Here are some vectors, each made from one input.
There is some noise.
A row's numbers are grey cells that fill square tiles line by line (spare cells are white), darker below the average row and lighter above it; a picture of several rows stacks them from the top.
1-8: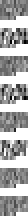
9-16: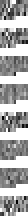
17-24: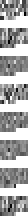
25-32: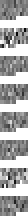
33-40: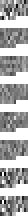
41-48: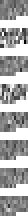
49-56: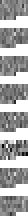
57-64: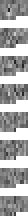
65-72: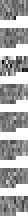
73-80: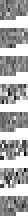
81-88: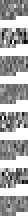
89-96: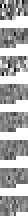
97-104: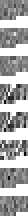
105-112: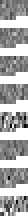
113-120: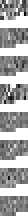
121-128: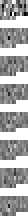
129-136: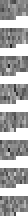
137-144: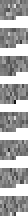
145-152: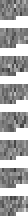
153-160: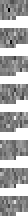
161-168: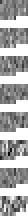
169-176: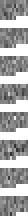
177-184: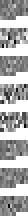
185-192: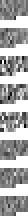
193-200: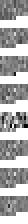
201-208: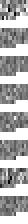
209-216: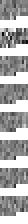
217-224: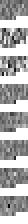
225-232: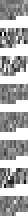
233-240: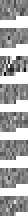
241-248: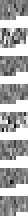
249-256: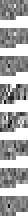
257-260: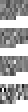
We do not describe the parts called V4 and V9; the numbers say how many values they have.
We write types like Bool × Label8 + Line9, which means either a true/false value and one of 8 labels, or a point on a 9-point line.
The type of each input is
(Line5 + Line6) × Tree8 × V4 + V9.
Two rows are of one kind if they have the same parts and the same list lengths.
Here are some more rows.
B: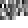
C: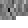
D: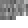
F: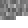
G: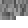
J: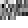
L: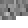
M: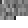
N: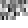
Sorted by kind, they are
B, J, N
C, D, F, L
G, M

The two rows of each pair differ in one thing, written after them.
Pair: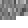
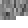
the node of the tree
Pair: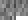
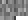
the place on the 6-point line
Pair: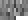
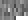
the value of V4
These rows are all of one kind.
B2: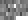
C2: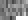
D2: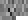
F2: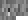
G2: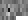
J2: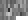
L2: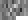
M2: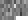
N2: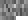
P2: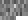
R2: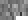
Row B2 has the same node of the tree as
C2, P2 and R2.
